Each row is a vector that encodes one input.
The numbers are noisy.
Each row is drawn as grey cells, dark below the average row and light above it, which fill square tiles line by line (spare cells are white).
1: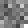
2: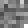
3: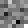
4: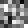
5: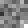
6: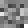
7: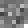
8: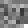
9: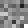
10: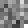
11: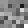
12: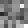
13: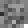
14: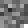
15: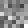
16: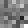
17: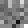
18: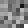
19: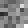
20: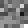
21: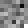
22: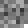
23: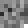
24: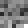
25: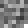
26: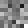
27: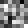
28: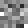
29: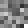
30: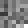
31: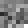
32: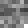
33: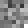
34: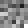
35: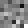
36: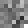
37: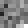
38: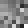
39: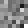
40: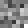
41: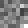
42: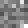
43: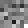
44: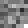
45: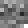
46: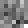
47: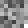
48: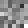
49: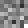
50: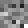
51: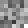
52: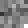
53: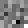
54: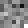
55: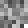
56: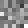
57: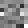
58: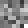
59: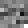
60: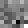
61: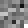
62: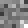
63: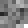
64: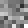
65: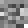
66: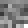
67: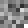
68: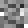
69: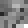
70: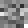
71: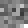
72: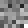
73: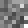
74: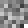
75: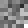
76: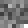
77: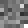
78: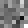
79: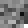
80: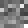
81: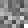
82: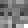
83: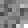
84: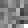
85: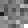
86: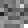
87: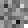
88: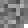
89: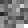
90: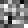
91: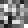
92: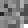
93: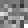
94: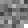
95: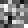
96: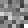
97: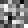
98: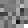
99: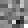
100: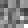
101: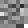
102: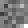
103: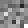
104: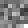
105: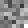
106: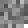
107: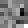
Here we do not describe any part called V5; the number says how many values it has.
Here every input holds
a list of up to two items, each a true/false value and a value of V5.
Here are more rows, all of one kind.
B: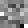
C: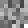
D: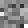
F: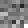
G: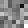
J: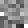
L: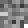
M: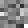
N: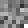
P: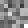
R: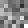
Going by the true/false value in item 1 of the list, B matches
C, J, L and R.
